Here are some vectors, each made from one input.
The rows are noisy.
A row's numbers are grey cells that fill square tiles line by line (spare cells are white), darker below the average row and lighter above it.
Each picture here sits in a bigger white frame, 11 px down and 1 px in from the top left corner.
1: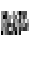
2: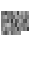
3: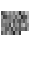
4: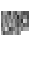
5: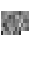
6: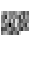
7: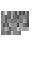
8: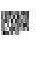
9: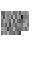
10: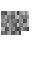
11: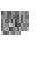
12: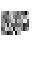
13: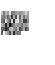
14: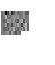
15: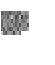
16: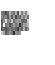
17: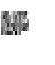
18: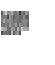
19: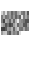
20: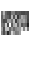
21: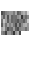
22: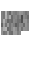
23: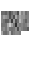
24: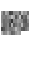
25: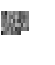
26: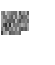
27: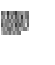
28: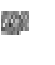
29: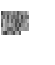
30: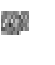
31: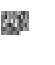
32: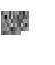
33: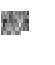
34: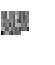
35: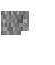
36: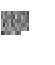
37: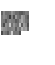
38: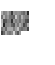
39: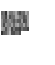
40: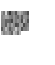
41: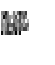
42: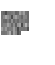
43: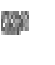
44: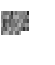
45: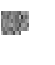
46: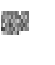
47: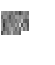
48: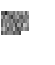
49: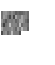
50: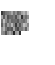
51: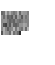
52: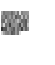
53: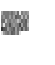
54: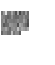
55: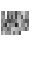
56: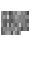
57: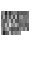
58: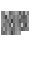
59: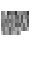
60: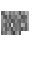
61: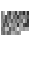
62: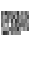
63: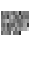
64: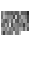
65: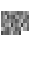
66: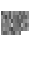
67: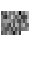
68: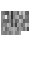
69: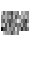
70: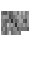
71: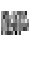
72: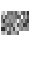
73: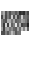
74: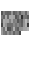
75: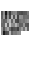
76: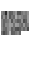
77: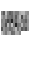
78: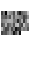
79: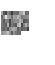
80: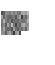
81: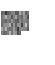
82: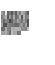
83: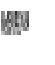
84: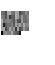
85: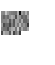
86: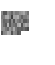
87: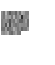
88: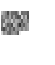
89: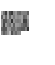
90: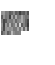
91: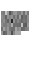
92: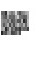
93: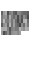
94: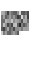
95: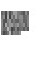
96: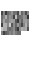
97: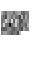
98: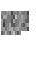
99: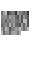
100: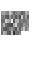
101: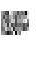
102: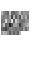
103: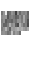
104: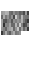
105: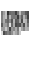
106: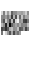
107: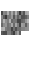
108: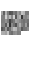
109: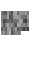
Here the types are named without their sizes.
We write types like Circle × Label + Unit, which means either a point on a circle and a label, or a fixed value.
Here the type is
List(Line).
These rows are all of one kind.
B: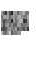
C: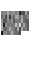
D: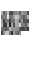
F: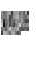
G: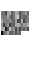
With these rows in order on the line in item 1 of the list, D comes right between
B and G.
